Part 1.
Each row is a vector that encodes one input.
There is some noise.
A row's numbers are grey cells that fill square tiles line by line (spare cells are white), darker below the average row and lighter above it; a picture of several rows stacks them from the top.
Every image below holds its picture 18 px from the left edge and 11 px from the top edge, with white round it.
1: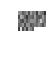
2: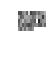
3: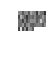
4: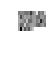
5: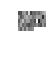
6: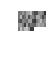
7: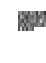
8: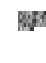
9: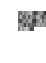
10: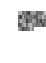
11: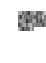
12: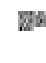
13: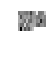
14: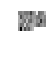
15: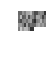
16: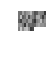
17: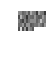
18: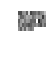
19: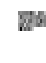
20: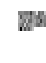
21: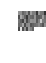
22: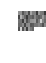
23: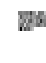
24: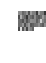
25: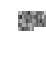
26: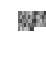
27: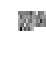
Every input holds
a point on a 5-point circle.
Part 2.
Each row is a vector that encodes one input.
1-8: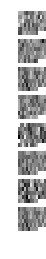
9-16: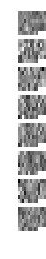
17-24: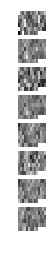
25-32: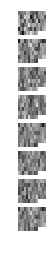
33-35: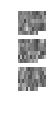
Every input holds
a point on a 7-point line.
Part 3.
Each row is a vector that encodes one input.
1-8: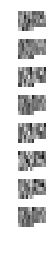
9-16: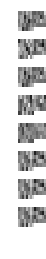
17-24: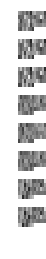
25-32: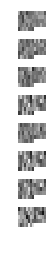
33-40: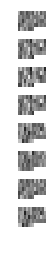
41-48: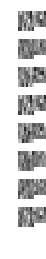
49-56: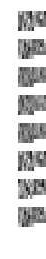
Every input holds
a point on a 9-point line.
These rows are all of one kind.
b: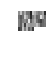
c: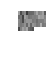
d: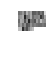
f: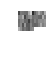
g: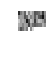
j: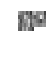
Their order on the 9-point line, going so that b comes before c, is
b, j, c, f, d, g.
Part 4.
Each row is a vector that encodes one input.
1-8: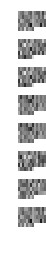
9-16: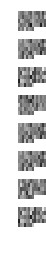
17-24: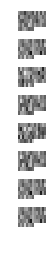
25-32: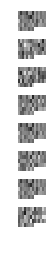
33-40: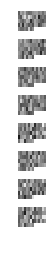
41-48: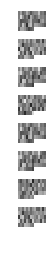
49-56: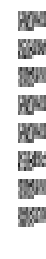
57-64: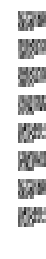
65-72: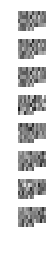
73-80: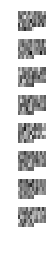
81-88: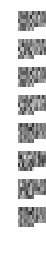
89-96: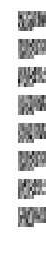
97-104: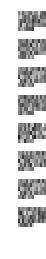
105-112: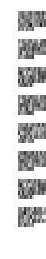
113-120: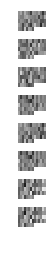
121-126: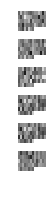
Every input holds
a point on a 17-point line.
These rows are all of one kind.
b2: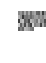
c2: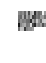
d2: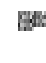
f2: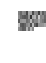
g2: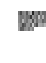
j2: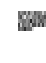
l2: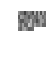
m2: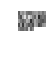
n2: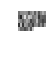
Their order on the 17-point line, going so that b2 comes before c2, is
l2, g2, f2, b2, m2, n2, j2, d2, c2.
